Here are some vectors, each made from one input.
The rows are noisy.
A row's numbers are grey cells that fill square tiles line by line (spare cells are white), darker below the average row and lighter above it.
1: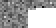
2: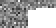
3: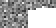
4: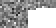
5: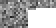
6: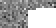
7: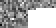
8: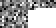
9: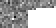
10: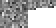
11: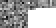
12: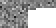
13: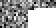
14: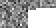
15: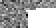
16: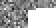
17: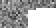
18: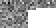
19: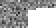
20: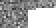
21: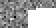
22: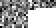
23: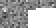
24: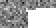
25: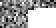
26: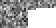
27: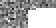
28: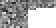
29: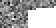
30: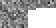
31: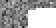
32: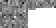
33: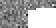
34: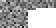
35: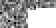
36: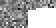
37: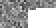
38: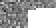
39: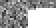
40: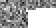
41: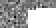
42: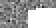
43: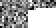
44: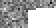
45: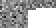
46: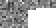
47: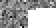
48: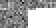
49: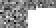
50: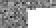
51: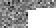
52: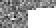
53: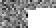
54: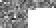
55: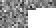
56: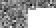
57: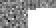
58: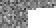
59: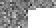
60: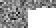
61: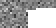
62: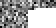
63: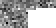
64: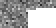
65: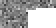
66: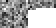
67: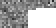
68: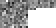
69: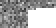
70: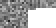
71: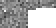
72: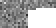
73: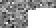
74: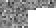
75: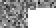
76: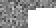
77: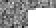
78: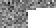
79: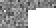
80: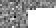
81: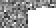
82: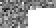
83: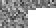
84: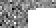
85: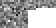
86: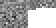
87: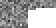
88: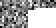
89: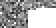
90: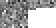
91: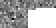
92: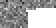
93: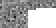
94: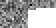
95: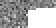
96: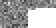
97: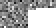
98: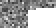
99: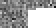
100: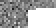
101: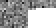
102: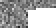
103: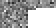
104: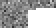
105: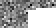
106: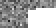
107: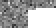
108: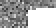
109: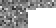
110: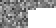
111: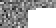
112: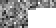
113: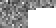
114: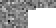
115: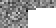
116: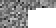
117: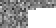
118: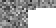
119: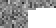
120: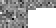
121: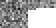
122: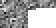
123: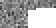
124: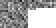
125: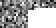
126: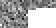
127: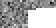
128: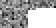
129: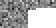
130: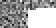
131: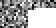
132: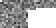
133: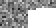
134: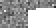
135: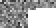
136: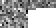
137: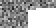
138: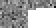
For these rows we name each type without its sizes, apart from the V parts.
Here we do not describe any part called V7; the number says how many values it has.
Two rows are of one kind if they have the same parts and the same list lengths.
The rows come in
3 kinds.
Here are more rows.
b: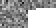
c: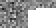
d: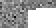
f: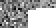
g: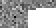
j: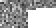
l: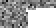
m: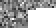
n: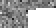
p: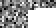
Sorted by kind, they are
b, d, g, j, l, n
c, f, m
p

